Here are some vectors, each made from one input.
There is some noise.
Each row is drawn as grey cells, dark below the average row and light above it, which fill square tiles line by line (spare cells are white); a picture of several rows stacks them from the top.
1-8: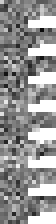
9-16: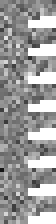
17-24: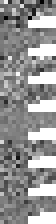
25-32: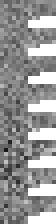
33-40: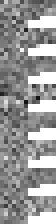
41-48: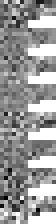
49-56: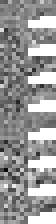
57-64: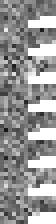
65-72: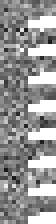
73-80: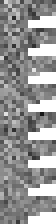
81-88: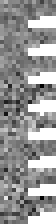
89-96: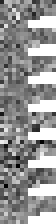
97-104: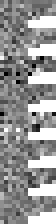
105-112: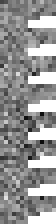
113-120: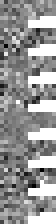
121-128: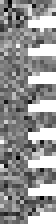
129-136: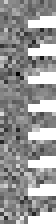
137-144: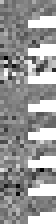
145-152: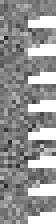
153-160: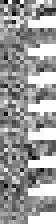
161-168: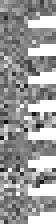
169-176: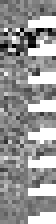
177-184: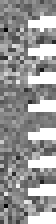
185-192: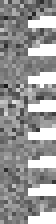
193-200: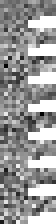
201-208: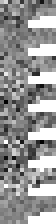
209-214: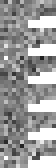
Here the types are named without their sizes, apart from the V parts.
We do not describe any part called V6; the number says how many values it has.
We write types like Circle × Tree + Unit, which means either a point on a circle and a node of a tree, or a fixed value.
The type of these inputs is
List(Bool × (Line + V6)).
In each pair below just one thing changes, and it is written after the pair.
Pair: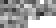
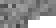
the place on the line in item 1 of the list
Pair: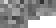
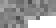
the place on the line in item 1 of the list
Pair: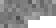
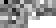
the true/false value in item 1 of the list
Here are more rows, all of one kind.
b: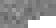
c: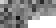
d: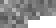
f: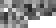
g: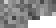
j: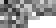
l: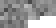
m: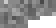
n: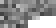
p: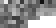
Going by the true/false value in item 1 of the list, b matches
d and f.
